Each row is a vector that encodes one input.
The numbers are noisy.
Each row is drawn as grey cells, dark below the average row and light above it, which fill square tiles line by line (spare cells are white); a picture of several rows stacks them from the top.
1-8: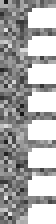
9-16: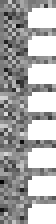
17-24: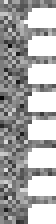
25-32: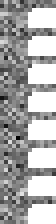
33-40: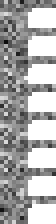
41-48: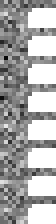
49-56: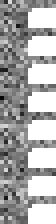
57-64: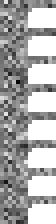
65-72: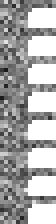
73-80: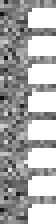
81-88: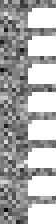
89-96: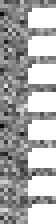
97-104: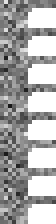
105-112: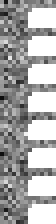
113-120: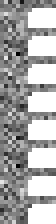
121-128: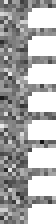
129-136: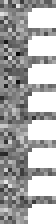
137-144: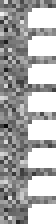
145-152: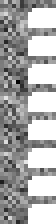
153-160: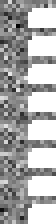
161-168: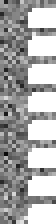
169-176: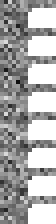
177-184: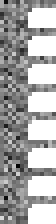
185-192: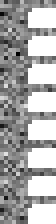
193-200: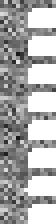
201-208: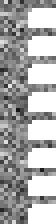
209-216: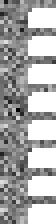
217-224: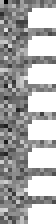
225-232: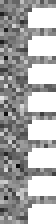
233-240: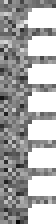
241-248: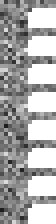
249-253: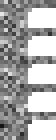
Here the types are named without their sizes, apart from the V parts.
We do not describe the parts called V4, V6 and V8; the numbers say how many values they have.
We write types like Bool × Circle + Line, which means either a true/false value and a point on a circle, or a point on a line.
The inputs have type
Circle × Circle × Circle × (Circle + Unit) + (Line + V8) × V4 × V6.
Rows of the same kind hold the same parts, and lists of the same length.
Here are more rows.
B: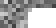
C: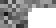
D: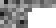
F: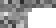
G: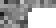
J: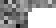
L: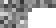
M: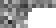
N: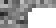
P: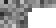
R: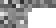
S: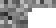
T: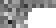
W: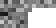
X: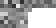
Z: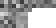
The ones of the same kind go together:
B, F, L, Z
C, J
D, G, N, P, S, W
M, R, T, X

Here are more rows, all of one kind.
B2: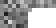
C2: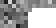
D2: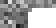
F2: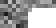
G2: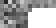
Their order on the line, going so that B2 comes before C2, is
F2, B2, D2, C2, G2.
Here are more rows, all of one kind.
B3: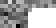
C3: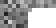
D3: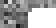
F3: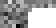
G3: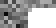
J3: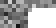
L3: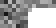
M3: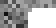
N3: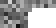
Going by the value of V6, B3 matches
D3 and F3.
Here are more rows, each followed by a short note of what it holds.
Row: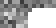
a point on each of three circles
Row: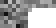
a point on a line, a value of V4 and a value of V6
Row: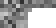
a point on each of four circles
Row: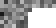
a value of V4, a value of V6 and a value of V8
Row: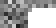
a point on a line, a value of V4 and a value of V6
